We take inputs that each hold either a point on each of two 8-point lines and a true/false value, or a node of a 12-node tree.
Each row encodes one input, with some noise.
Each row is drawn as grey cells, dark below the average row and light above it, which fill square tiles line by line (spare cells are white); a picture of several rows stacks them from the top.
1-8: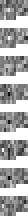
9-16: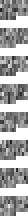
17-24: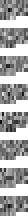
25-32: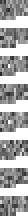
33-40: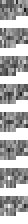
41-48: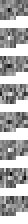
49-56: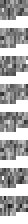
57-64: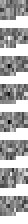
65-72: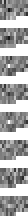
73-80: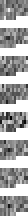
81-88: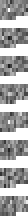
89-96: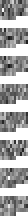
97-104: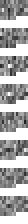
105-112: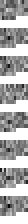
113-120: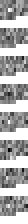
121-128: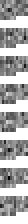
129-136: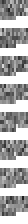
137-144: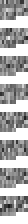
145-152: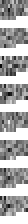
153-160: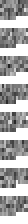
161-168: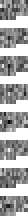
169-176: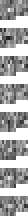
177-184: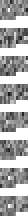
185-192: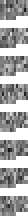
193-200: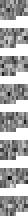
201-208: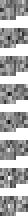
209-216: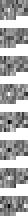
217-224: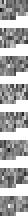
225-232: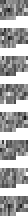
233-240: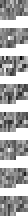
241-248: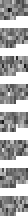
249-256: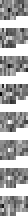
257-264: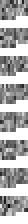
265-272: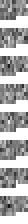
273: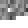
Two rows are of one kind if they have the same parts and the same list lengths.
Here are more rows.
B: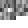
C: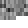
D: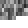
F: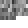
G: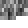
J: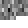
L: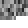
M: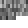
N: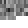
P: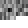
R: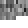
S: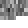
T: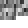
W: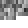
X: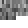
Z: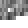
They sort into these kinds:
B, F, M, R, T, W, X, Z
C, D, G, J, L, N, P, S

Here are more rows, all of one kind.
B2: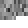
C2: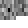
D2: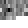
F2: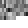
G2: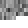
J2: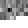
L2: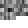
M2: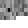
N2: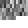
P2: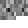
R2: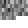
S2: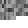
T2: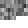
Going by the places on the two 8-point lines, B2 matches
C2, J2 and M2.
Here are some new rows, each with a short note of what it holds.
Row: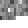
a node of a 12-node tree
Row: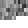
a point on each of two 8-point lines and a true/false value
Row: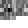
a point on each of two 8-point lines and a true/false value
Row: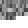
a node of a 12-node tree
